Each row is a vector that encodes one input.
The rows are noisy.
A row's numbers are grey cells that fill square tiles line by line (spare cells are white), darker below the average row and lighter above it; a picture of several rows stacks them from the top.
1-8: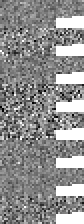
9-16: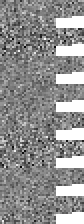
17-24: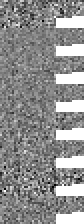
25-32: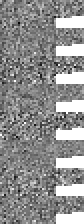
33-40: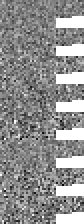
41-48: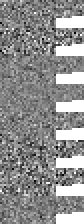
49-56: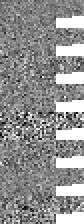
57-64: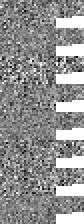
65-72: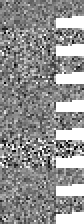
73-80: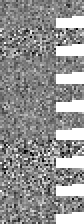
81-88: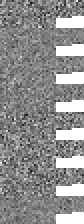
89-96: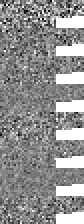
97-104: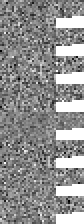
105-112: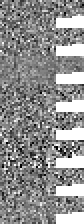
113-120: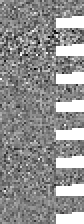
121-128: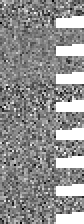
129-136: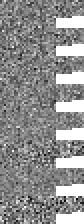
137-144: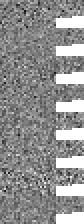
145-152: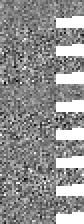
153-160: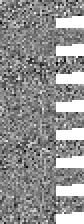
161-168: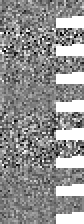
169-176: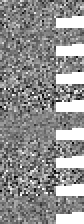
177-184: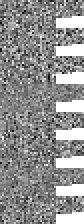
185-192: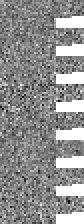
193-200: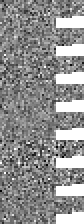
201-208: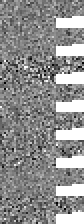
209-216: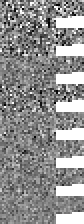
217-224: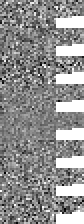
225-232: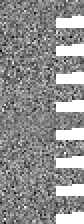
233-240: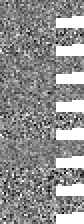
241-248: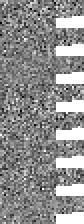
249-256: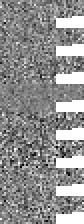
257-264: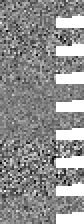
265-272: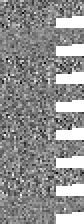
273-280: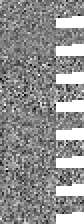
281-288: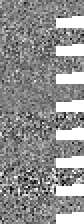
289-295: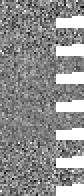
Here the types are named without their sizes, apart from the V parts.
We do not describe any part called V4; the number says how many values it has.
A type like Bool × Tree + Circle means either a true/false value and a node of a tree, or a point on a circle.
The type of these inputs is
Bool × V4 + (Label + Line) × Line.
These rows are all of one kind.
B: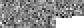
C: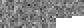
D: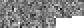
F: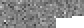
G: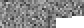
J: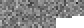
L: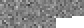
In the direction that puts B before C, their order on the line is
J, F, L, D, B, G, C.
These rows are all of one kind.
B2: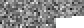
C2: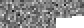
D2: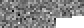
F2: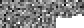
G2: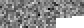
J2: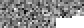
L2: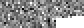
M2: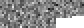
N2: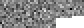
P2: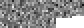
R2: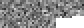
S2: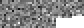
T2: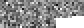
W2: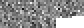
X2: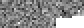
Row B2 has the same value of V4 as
J2, N2, R2 and T2.
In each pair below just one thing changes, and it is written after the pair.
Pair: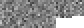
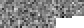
the place on the line
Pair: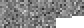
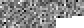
the label
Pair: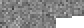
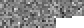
the place on the line
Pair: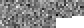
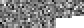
the label
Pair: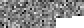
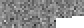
the place on the line
